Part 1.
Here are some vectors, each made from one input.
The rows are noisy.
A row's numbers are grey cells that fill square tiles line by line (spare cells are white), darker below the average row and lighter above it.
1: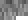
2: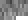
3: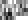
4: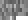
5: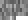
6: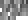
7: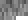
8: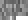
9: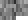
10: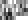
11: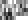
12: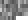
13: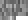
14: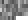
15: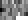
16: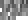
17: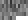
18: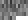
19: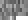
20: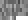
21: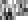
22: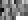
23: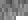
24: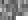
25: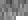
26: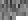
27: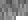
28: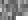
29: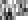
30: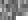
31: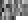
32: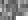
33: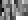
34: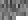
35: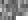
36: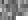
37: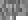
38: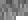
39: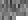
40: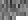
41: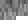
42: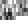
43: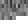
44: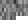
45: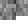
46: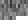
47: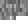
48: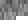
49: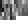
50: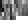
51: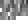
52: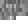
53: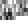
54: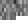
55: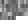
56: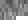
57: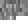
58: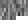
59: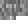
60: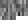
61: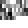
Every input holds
a true/false value, together with either a fixed value, or a node of an 8-node tree.
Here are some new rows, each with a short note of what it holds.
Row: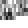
a true/false value
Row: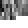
a node of an 8-node tree and a true/false value
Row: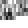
a true/false value
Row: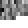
a node of an 8-node tree and a true/false value
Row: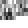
a true/false value
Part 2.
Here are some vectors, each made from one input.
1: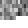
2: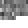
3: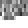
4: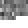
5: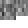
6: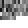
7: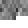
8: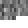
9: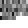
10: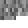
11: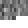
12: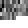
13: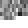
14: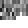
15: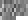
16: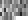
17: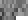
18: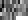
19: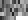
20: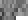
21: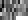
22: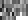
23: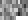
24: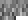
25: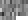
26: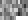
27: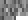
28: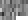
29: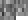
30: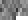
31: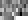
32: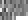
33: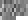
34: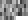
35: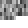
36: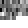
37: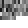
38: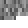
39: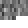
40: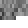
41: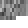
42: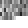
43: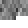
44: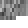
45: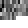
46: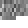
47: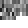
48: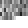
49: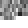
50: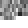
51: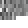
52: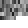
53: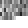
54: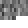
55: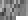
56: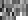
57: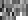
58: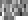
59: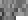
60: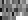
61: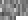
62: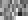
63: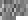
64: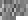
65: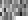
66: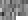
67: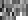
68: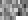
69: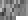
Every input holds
one of 6 labels and a point on a 4-point line.
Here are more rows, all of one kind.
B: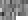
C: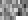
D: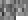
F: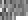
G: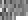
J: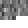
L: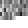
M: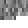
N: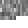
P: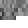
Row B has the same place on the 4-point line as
F, G and N.
